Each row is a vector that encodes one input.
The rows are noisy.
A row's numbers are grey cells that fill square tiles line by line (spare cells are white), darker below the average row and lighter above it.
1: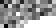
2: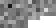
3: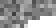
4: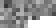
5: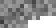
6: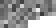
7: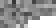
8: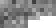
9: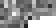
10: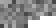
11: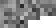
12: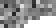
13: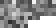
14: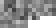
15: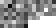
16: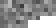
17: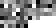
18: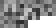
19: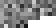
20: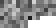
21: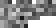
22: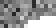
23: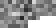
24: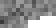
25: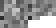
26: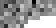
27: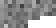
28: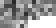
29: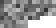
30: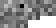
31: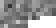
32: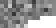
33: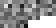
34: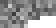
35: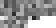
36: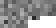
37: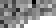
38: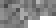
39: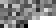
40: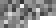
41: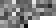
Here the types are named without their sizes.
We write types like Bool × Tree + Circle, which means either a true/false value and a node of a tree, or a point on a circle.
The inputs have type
Bool × Bool × Bool + Line.
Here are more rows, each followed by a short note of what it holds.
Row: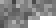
three true/false values
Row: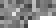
a point on a line
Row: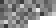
a point on a line
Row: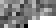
three true/false values
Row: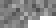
three true/false values
